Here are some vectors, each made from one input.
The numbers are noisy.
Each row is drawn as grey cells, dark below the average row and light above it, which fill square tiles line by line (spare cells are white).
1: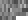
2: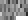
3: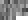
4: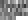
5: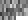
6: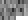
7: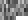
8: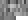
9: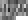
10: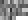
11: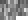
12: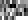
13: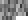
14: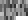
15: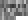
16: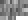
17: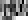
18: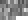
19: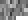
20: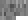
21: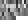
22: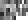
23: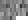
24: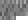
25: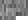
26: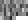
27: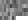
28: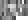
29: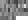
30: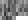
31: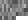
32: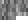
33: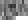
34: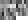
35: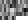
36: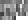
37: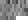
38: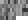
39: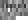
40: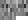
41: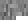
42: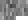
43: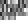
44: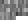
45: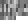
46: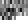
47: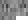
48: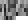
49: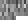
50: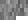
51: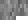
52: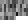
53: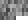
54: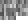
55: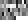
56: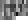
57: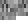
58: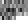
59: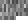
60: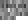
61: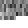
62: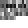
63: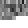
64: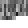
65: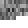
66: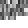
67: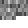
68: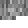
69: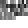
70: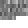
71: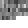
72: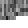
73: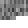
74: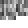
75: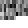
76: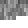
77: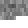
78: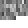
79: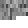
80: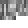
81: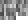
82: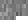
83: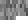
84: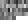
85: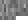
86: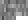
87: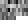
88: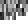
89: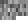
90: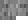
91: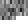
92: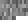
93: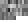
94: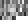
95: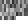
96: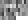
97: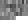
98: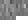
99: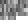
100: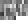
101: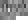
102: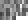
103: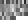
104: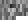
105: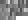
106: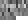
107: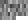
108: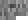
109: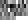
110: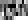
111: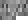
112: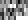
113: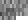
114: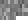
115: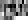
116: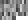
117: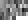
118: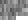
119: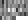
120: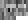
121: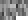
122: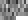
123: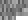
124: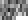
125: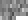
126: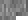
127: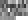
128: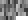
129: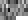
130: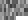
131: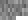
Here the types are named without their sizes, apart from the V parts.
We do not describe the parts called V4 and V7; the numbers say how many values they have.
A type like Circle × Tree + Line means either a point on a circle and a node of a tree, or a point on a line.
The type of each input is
Bool × (Line × V4 + V7).
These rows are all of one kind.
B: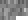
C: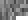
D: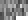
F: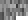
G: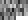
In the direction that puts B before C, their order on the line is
G, F, B, C, D.
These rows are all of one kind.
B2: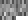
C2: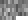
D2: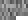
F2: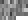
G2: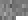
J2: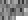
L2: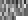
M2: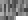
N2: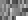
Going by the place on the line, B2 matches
C2, L2 and N2.
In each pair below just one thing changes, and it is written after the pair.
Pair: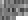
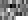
the value of V4
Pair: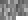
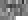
the place on the line
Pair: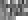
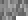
the value of V4
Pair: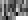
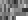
the value of V4
